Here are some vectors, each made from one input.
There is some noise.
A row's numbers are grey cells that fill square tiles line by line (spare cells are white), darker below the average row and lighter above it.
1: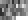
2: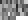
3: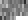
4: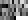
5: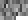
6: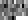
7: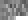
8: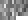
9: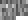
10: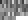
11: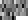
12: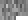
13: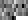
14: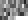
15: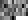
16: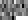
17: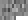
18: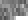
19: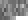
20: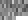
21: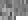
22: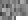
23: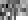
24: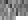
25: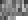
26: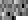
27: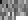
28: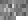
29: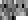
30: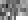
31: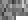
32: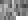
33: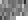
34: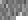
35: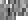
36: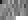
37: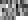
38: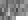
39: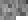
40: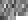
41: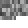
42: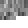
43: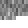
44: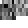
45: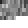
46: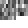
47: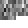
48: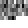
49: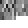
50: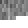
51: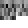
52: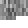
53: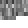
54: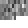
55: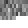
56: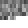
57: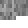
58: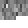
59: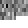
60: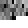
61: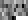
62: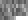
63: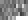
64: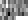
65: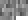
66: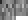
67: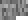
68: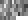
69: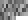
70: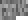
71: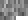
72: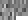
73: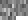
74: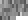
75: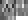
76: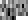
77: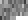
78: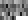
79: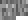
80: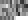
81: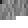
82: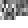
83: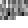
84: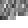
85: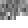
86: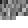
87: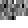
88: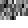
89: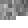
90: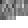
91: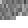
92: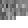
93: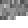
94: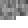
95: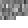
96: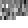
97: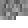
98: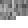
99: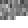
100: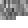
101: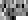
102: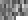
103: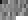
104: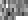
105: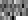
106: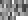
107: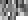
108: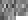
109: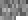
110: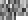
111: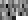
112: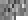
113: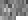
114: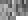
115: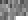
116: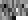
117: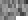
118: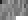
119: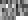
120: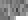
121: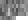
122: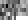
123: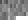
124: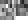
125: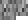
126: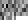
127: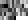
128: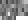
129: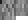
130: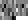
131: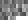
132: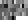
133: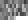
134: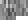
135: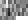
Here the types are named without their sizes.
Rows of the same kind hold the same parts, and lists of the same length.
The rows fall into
2 kinds.
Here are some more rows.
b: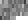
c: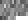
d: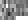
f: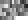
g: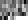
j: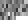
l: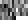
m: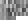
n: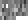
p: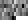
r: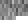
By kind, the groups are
b, c, f, g, j, l, n, p, r
d, m

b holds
a node of a tree and a true/false value.
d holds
a true/false value.
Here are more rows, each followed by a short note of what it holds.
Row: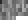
a node of a tree and a true/false value
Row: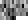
a true/false value
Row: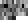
a node of a tree and a true/false value
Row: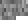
a node of a tree and a true/false value
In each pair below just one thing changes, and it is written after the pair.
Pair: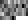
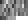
the true/false value
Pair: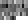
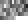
the true/false value
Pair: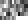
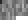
the node of the tree
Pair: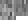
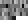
the true/false value
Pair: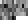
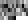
the node of the tree
